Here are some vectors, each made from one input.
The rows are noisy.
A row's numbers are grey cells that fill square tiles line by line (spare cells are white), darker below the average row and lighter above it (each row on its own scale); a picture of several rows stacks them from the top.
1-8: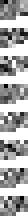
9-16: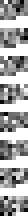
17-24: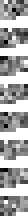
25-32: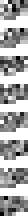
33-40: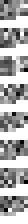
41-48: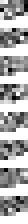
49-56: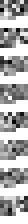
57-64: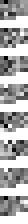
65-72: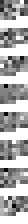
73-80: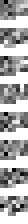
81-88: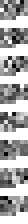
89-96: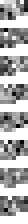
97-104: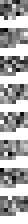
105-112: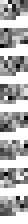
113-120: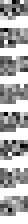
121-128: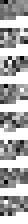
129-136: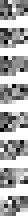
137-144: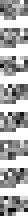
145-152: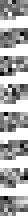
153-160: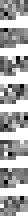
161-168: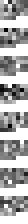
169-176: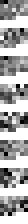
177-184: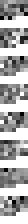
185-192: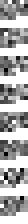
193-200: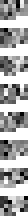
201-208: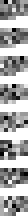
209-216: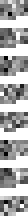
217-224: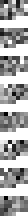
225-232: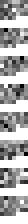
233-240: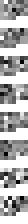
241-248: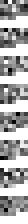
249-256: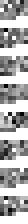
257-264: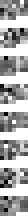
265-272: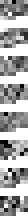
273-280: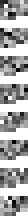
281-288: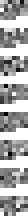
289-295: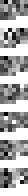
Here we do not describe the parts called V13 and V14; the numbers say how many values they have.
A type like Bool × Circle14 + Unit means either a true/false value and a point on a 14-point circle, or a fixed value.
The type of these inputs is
(Bool × Bool × Bool + V14) × V13 + Line11.
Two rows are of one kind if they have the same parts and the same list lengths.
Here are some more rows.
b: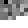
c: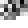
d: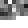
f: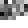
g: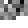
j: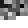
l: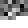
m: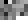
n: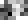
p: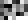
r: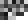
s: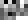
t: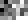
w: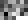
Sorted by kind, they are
b, d, f, m, n, s, t, w
c, g
j, l, p, r

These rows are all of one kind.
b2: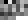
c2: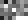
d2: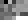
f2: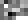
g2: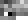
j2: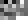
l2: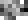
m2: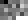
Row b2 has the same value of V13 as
c2 and d2.
